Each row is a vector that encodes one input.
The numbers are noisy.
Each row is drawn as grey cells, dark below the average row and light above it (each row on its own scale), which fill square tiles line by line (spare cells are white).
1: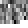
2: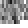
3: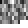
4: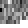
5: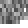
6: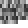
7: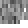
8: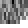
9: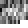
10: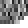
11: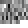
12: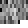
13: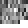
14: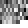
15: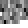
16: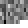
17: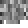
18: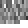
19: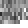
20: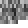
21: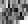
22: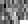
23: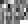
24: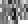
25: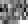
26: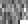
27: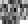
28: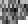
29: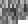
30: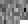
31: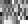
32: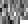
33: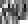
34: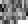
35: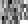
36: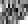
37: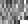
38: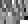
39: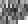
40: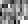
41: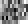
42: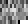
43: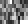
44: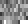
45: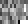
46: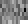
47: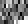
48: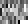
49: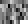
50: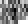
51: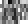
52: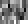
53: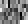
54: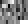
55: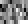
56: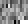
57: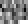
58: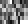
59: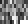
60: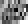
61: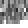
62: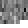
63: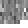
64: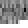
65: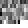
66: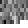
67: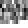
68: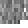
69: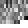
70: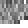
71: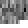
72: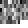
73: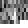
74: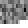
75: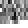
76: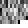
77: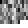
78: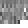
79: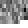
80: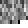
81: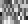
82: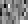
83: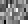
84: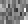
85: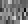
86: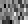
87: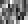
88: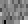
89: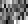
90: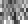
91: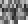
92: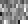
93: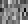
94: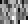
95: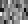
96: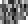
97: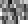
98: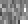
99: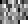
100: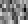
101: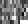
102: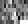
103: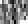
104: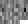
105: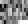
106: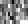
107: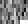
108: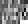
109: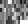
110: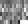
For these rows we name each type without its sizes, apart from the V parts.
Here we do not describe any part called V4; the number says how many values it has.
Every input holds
three true/false values, together with either a point on a line, or a value of V4.
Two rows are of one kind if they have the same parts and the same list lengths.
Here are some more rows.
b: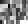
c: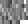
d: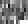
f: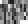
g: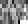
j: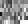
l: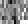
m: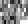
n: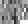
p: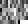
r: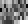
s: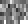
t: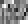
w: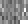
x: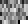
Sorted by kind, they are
b, c, d, j, l, n, s, t, w, x
f, g, m, p, r

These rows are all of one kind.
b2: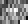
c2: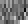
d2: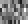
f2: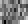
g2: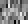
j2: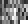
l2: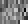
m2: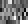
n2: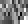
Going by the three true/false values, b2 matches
c2 and j2.
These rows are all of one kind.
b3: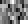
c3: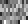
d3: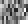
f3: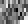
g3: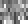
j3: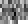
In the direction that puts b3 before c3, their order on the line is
b3, f3, j3, g3, c3, d3.
